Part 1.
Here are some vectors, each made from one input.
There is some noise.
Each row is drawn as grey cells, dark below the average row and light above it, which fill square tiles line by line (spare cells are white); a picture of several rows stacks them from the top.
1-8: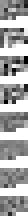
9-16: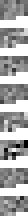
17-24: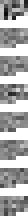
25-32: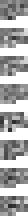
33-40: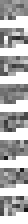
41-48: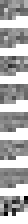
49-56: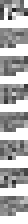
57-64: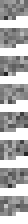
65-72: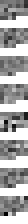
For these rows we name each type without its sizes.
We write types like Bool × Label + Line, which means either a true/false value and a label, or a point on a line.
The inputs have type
Line × Line + Tree.
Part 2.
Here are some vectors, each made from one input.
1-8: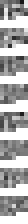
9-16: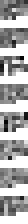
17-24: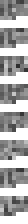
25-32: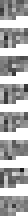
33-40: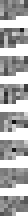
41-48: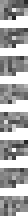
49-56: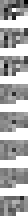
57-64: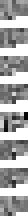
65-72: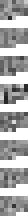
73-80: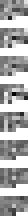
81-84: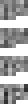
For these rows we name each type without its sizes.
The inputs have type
Line × Line + Tree.
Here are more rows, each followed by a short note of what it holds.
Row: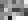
a node of a tree
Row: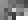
a point on each of two lines
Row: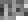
a point on each of two lines
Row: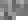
a node of a tree
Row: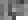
a point on each of two lines
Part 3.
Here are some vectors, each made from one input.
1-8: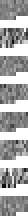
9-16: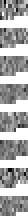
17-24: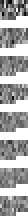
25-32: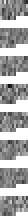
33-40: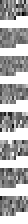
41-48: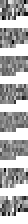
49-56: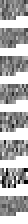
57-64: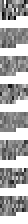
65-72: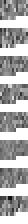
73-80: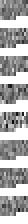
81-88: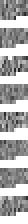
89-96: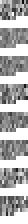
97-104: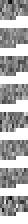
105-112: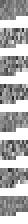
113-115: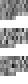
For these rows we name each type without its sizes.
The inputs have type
Bool × Bool × Bool + Line.
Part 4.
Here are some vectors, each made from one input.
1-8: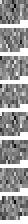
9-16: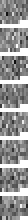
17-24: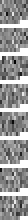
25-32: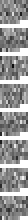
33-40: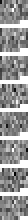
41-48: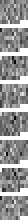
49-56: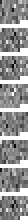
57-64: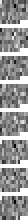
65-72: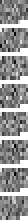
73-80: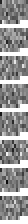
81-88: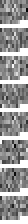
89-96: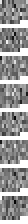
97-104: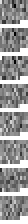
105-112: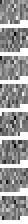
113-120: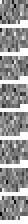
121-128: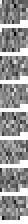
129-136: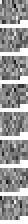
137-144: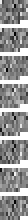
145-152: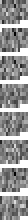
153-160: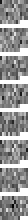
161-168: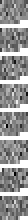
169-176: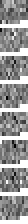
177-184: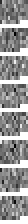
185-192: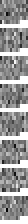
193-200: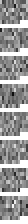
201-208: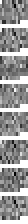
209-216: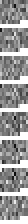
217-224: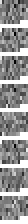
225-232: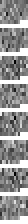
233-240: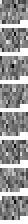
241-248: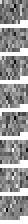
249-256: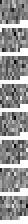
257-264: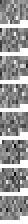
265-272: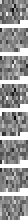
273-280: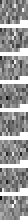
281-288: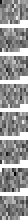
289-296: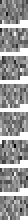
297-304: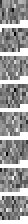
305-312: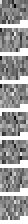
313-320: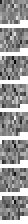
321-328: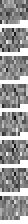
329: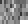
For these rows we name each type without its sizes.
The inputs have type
Bool × Line × Line.
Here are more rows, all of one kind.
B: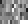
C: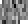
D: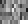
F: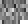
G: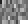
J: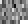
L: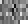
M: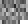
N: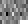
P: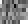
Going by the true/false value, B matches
D, G and N.
